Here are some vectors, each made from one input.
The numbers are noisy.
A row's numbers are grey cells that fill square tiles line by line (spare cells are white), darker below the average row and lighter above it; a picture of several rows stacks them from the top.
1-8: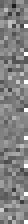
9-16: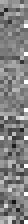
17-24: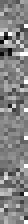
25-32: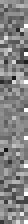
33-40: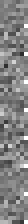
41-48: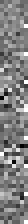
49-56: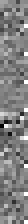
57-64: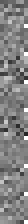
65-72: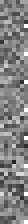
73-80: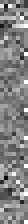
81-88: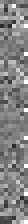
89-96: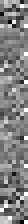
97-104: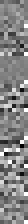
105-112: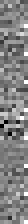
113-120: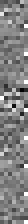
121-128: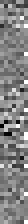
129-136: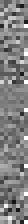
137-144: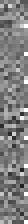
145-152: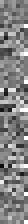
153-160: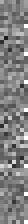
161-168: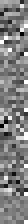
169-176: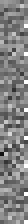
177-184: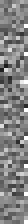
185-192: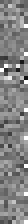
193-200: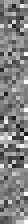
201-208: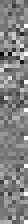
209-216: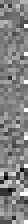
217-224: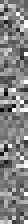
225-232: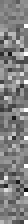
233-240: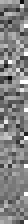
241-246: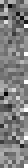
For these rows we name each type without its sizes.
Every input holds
a node of a tree and a true/false value.
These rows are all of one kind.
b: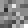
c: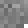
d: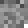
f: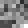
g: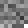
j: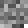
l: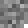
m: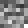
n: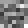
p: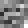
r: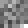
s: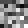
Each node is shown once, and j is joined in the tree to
d and p.
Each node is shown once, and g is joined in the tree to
f, l and n.
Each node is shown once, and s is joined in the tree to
m.
